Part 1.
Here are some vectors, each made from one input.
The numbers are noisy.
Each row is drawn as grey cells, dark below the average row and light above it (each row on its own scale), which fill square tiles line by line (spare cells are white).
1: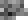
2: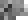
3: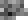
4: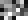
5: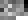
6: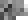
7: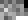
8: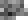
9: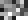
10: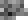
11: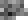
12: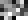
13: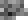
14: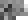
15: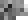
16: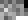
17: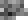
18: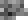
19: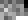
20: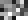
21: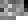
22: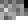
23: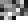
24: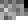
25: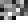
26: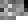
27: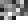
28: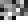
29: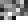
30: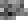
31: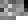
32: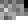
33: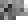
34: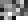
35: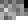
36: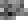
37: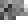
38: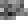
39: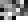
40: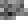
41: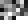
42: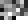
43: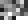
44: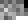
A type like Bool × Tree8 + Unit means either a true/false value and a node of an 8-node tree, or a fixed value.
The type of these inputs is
Line5.
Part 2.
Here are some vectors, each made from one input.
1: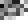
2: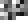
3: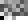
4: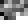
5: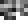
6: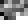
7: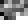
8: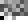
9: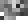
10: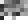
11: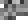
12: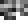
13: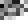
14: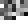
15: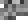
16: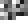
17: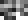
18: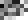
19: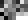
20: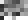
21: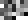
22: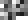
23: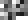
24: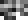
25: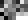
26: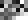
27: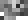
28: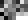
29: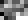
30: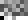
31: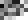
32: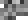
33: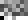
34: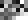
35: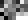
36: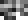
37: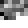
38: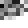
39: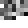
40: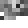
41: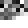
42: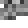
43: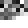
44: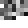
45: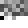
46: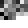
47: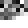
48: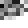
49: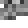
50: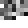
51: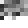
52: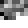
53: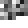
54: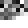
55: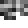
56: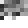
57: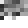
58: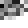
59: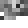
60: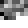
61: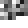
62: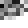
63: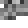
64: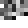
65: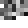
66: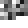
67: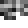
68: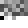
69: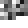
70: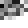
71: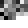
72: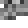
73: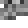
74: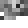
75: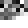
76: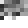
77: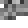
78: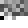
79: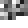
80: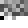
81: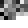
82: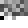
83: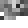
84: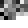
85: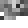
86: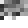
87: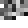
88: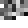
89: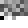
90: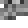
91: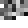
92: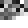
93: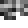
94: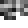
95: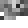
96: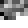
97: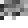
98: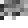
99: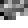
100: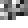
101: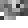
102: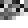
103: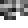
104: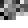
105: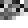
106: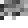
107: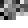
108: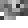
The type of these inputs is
Circle11.
